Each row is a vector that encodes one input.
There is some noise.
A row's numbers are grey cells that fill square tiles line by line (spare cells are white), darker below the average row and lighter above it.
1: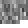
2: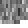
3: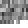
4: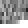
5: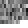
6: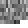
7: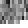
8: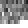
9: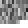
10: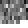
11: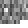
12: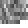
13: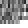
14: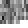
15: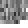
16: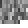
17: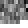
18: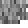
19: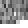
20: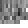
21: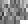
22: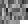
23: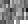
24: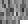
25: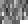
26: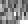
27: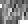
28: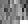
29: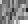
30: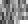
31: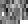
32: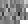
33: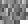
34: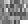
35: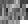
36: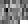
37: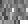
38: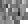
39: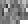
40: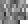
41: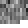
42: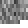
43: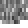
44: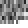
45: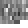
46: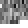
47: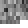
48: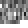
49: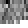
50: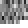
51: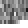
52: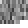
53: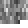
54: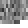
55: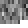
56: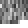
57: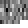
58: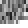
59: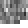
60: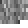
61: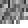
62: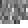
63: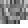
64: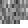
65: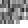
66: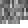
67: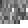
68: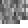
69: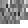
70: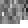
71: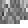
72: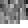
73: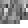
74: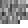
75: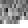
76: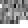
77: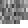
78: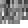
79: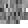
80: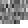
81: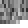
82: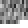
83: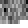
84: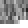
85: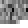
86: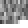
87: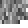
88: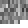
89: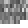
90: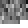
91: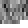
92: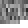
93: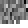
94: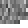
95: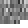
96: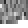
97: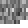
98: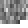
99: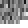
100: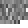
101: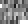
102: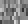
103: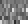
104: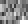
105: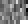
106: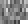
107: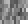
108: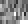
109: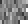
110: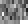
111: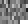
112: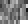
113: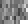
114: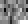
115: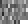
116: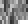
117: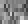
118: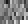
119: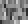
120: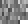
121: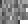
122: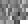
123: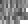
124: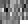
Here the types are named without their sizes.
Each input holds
a point on each of two circles, together with either a fixed value, or a node of a tree.
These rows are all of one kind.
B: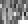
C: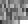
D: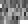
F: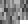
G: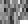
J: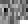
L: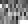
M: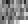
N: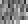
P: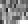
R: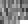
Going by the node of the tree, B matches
D and L.
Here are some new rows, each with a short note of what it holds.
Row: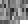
a point on each of two circles and a node of a tree
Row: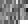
a point on each of two circles and a node of a tree
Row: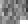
a point on each of two circles and a node of a tree
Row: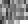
a point on each of two circles and a node of a tree
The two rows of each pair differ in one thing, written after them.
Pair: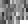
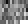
the place on one of the two circles
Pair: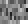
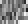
the node of the tree
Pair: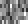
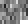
the node of the tree
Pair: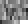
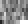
the node of the tree
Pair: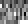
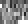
the place on one of the two circles
